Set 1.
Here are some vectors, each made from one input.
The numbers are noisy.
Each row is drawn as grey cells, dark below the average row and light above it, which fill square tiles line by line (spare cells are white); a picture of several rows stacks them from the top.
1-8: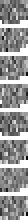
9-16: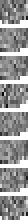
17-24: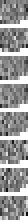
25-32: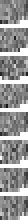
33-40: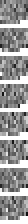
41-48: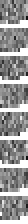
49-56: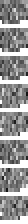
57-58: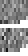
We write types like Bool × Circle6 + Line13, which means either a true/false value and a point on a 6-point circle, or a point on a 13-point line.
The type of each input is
Line4 × Line5 + Line7.
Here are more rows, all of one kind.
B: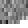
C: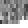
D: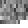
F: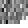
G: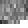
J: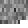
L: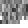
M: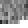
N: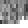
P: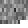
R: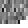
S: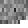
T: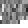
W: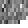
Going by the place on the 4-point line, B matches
F, L and N.
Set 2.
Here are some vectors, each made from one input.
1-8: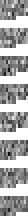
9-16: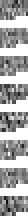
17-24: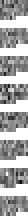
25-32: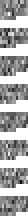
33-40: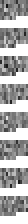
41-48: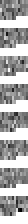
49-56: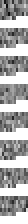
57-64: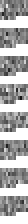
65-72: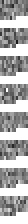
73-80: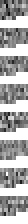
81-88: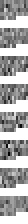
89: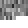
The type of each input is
Bool × Bool × Bool × Bool × Tree9.
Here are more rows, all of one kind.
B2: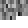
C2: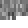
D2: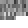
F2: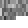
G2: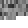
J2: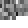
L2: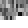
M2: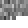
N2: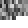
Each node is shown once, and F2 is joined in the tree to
B2 and M2.
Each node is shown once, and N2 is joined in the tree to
J2.
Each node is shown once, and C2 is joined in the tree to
G2 and M2.
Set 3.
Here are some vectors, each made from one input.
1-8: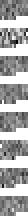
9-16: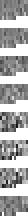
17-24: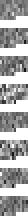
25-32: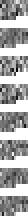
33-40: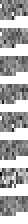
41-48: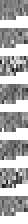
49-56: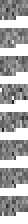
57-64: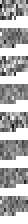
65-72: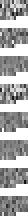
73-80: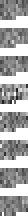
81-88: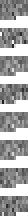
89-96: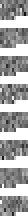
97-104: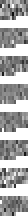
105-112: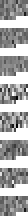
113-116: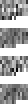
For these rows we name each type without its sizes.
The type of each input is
Bool × Bool × Bool × Bool + Tree.
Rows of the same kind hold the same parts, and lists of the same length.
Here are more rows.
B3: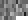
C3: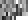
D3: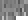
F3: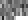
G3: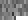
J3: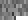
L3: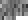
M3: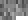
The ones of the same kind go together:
B3, D3, F3, G3, J3, L3, M3
C3

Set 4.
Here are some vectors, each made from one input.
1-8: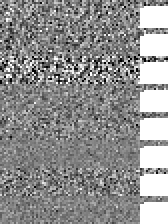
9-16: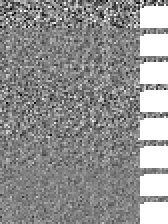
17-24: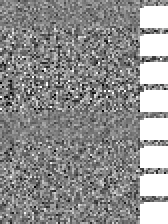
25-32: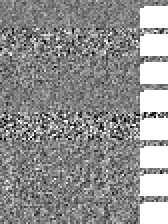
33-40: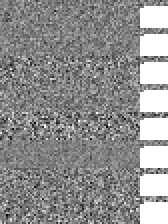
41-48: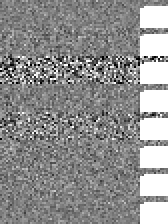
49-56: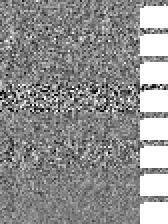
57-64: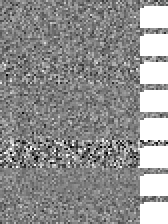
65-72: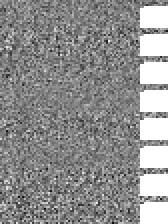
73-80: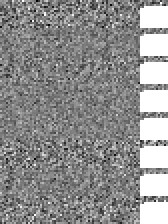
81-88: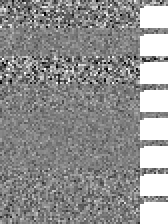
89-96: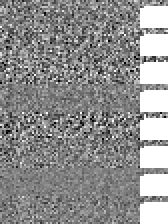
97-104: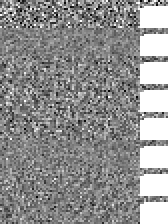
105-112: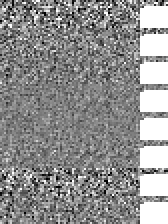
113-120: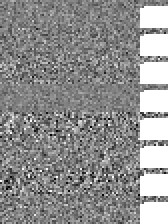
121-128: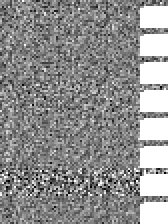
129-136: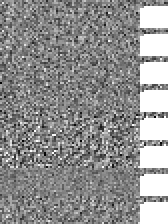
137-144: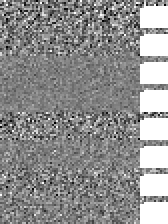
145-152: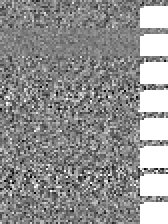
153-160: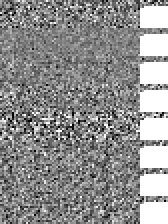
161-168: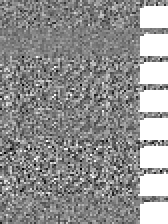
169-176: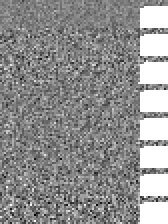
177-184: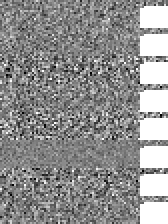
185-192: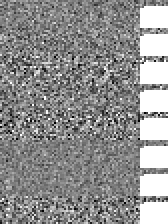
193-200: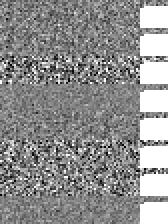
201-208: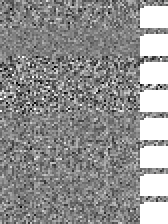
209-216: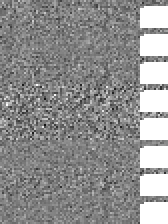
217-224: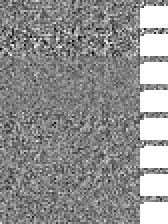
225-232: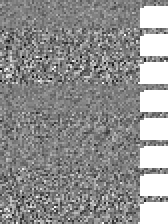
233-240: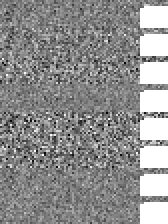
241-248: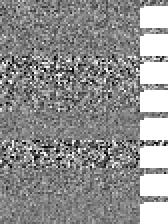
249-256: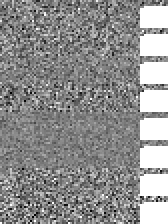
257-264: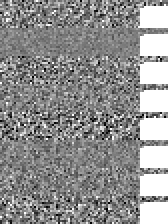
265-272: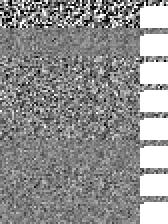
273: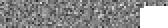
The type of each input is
(Circle16 + Unit) × Label4.
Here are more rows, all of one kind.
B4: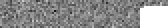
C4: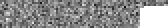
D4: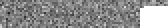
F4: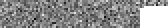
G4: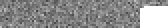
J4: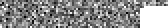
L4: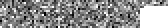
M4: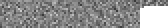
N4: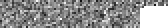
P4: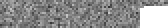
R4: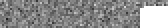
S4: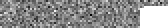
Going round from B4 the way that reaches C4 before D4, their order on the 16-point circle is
B4, F4, G4, R4, P4, M4, J4, N4, S4, C4, L4, D4.
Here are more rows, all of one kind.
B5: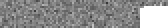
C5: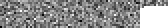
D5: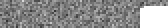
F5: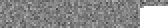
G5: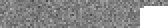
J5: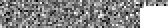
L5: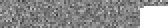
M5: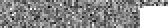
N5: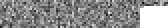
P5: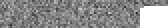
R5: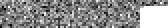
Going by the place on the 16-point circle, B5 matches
F5, L5, M5 and N5.
